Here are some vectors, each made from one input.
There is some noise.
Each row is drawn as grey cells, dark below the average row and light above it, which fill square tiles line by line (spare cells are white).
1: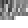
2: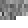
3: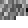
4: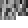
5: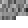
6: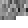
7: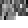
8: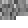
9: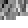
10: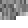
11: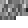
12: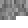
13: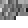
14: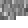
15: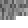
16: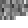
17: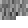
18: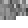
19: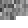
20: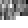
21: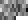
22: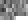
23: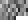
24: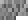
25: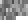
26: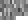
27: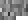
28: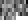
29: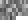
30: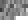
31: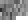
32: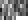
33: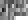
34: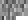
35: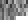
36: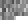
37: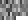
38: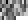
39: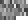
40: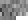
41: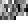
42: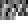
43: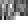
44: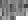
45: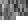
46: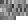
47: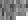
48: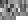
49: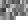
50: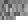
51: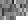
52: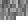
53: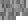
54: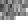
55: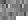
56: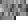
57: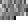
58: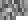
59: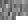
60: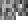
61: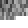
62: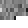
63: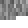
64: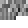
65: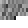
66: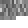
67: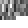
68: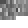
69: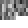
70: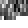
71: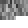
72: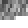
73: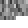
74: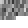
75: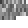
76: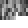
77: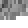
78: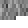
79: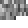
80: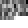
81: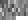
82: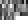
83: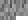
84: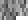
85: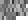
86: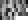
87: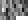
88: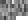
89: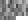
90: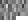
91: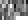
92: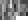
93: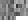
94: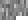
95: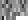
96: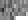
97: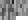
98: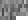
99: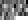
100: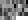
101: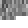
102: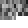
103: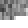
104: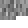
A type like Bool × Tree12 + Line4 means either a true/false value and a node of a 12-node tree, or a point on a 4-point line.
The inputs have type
Bool × (Circle8 + Unit) + Line4.
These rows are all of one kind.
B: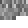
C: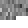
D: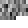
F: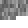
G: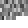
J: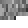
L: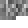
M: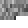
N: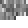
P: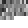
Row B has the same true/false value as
D, L, N and P.
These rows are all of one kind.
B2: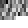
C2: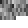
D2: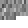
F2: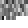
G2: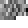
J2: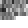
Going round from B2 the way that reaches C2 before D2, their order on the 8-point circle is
B2, G2, C2, J2, D2, F2.
